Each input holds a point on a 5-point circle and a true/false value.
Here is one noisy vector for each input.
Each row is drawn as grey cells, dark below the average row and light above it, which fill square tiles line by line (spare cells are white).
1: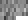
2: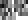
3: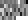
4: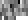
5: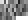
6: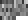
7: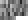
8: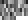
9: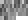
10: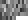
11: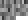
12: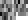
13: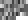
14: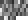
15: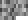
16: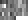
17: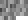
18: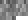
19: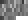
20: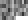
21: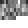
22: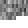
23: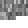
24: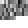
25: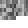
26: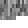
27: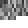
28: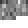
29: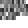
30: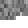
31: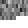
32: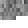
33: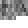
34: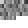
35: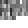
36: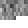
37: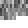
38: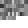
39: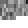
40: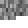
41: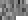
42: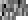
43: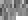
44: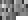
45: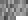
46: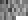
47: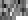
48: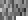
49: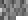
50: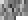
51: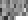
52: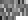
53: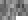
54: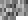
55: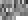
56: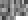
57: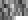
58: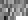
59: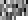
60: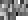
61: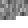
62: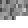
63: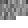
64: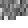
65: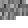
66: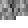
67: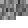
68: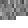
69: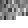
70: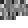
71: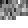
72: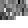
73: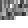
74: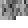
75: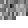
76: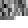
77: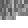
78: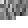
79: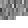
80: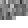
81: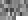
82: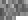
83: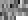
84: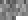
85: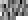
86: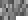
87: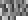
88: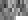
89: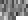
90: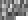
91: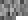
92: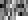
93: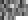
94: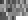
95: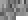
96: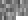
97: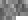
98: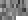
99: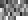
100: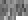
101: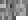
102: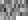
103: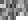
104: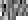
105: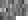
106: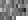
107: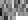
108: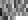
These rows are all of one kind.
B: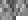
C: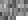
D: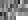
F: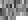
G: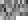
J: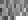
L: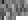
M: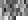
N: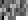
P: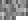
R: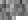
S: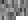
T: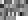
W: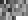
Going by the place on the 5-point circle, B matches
C, D and W.
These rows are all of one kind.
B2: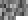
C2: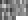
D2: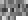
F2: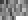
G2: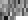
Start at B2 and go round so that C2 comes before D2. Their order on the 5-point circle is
B2, G2, C2, F2, D2.
